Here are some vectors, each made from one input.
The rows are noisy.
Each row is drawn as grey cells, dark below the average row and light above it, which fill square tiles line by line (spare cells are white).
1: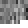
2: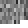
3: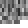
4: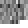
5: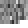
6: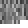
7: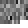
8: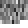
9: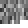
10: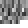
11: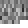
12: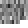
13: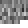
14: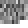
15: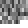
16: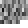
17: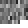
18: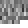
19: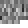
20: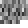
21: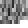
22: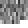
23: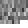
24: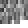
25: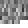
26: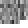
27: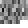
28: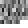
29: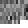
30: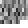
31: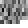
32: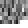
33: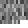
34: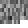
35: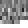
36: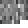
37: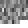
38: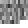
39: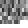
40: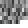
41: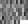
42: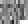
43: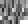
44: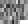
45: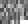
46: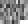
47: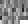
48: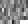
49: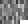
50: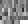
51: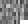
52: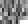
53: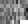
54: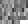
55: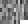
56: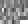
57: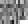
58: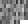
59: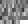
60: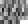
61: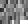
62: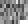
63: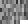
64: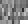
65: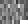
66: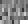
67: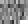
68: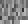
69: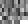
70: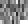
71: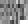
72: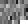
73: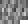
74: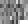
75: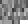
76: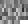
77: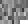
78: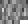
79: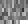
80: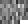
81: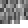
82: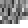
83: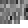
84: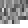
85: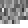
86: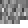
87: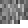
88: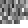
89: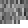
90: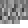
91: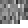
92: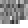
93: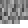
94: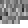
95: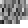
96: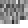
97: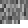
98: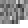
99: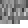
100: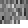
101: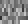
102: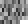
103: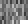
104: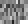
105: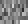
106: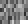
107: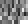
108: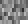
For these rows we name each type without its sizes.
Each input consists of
a true/false value, together with either a label, or a point on a line.
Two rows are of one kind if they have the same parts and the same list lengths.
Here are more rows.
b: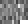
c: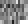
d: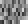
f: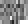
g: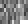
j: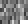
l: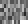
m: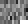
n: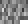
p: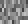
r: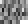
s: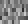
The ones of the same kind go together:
b, g, j, l, m, n, p, s
c, d, f, r

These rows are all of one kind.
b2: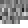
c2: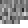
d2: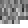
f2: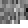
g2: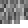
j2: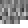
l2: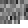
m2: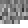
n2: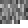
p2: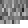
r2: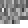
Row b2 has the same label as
c2, j2, l2 and m2.
